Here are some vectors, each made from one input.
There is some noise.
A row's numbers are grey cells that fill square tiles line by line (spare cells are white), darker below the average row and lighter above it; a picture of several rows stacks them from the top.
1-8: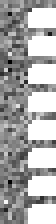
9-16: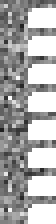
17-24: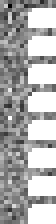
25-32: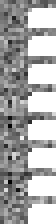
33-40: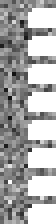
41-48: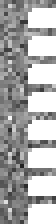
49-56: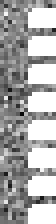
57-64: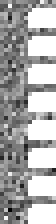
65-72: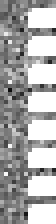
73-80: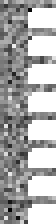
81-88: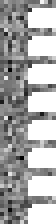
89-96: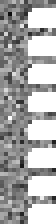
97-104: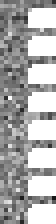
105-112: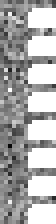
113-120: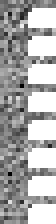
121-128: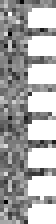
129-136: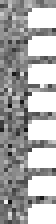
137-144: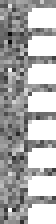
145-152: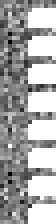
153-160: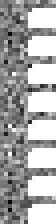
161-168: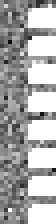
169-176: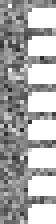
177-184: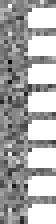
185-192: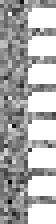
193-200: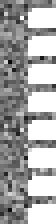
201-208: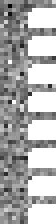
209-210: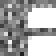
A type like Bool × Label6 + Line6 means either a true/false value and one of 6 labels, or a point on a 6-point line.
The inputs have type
(Bool × Bool × Bool + Label6 × Label7) × Line4 × Line4 × Line4.
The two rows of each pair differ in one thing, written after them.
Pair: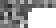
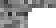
the place on one of the three 4-point lines
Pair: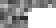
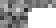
the place on one of the three 4-point lines
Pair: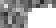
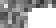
the place on one of the three 4-point lines
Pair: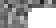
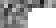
one of the three true/false values
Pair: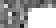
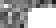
the place on one of the three 4-point lines
